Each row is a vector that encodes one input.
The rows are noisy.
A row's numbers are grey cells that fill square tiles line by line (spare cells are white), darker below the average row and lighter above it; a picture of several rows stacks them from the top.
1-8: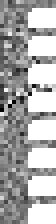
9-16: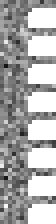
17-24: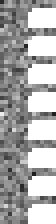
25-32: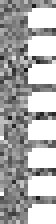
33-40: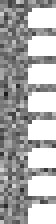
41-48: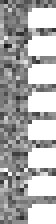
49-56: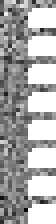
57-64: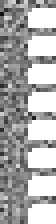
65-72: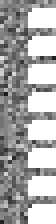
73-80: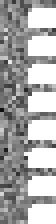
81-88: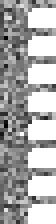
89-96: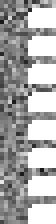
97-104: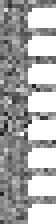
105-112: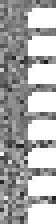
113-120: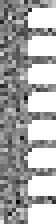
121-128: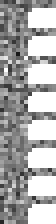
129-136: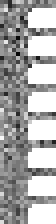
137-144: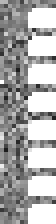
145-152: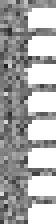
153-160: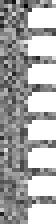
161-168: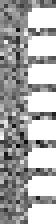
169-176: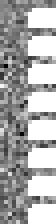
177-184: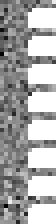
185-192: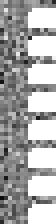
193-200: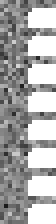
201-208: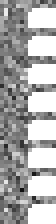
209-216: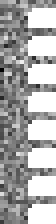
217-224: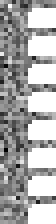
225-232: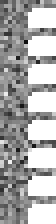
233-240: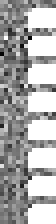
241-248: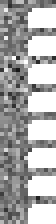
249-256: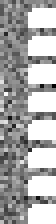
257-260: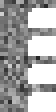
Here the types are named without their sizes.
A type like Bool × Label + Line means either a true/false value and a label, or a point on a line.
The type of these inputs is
(Line + Tree) × Tree × Tree.
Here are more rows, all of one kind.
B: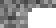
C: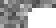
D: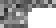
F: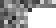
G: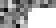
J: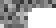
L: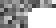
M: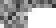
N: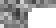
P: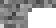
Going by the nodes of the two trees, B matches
C, J, M and P.
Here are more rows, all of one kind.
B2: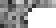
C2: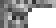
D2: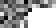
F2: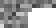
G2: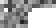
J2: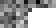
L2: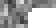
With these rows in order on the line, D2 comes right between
G2 and J2.
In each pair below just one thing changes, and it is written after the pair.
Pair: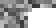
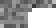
the node of one of the two trees
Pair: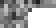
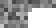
the place on the line
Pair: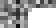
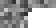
the node of one of the two trees
